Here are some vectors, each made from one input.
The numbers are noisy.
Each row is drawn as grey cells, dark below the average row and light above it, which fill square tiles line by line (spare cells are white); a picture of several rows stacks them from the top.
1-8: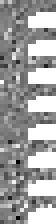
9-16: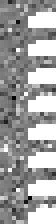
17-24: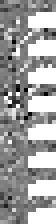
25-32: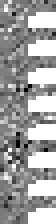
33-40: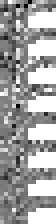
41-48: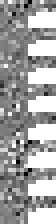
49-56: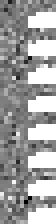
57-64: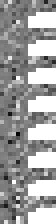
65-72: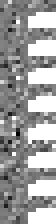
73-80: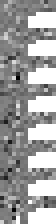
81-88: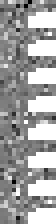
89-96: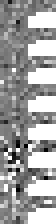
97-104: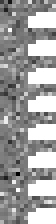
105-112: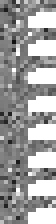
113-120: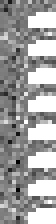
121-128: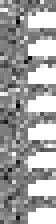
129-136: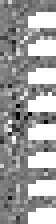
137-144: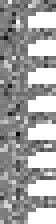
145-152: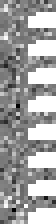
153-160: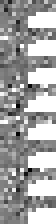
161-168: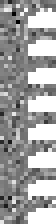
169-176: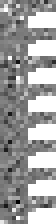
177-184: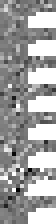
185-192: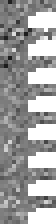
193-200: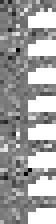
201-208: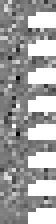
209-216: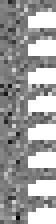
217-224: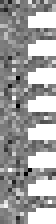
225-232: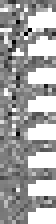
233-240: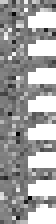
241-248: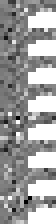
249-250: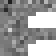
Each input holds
a list of up to two points on a 5-point line.
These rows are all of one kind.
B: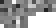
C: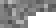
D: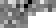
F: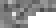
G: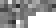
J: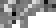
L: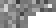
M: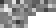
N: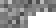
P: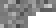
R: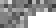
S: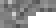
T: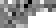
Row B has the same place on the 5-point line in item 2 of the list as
D, G and T.
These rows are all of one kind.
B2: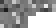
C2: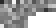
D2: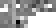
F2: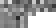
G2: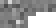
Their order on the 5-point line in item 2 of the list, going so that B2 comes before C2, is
D2, B2, G2, C2, F2.
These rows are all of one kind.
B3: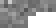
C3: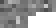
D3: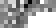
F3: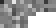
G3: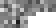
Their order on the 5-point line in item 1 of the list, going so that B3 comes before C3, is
D3, G3, B3, C3, F3.
